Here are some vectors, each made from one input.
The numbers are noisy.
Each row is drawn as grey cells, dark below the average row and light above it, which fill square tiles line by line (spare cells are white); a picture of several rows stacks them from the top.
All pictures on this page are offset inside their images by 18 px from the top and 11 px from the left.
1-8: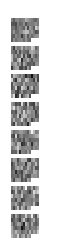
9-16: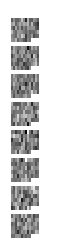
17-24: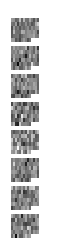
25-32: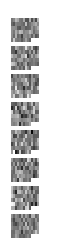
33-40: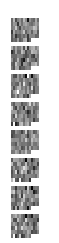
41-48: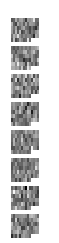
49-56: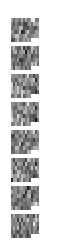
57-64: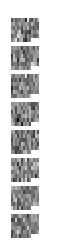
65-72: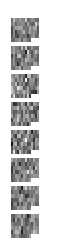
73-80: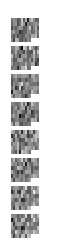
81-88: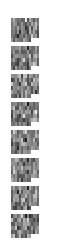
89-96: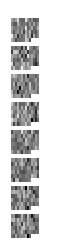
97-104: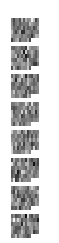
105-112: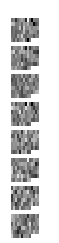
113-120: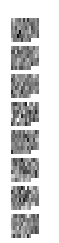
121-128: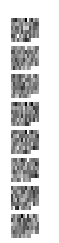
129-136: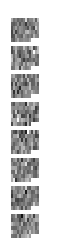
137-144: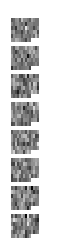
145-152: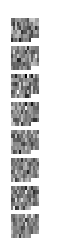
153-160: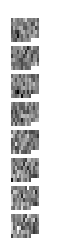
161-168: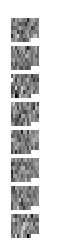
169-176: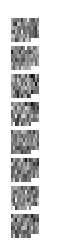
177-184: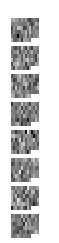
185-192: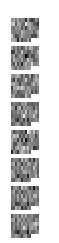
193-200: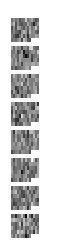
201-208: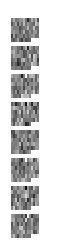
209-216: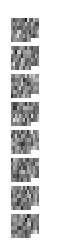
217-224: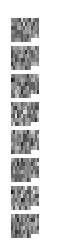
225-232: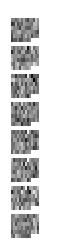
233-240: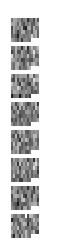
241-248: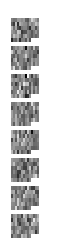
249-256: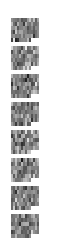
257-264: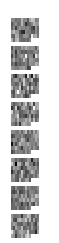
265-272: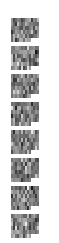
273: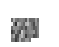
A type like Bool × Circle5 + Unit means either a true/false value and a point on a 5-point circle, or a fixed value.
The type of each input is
(Bool × Label6 + Line6) × Line6 × Line6.
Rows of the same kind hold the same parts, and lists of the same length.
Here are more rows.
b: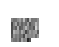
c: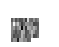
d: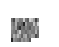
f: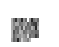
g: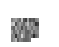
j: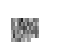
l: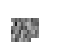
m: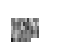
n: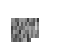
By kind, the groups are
b, d, j, m, n
c, f, g, l

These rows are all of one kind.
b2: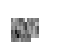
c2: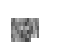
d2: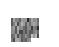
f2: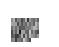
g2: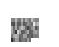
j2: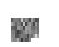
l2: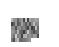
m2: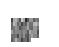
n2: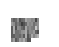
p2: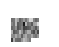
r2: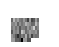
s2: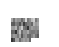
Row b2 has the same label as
g2 and s2.
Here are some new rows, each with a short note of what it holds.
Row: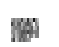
one of 6 labels, a point on each of two 6-point lines and a true/false value
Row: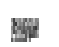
a point on each of three 6-point lines
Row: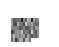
a point on each of three 6-point lines
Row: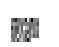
a point on each of three 6-point lines
